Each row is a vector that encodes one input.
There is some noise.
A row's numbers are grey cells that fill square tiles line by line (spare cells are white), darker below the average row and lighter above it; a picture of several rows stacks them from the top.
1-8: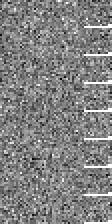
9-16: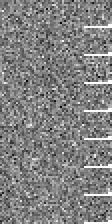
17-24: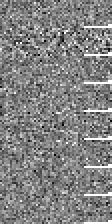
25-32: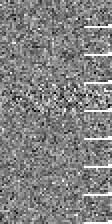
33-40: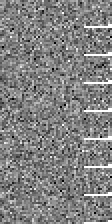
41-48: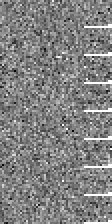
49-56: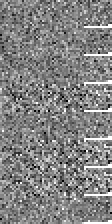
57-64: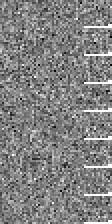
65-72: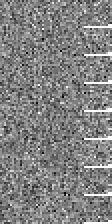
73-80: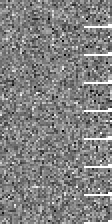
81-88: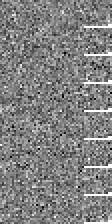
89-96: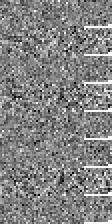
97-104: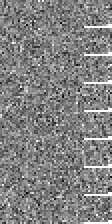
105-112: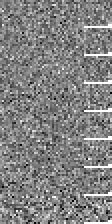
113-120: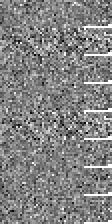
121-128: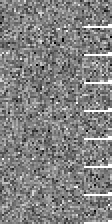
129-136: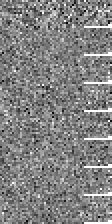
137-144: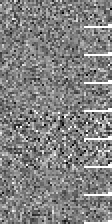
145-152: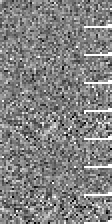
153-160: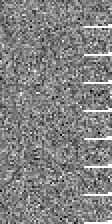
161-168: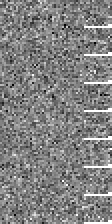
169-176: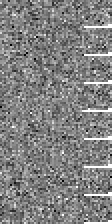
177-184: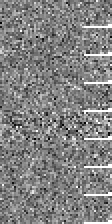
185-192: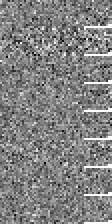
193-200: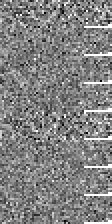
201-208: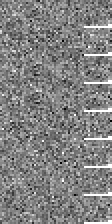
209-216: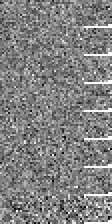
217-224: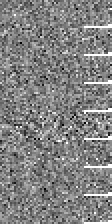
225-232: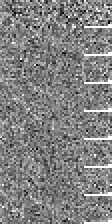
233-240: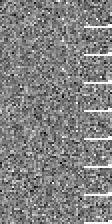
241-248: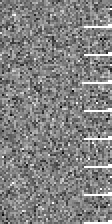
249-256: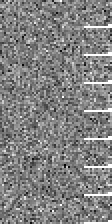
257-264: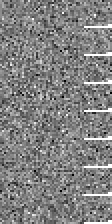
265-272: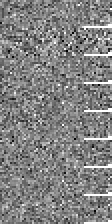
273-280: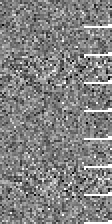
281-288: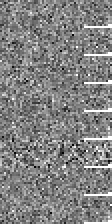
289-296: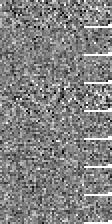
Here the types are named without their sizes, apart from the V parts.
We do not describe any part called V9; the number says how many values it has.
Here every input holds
a point on a circle, together with a list of items, each either a point on a circle, or a value of V9.
